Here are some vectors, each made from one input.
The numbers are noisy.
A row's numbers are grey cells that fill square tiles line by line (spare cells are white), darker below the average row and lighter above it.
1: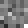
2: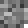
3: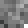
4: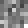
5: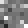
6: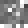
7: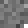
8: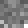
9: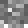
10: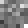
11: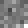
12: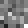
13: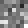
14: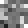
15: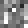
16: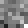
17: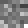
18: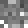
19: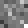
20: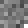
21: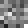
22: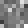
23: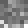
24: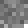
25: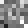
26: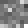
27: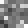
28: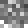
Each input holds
a point on a 5-point line.
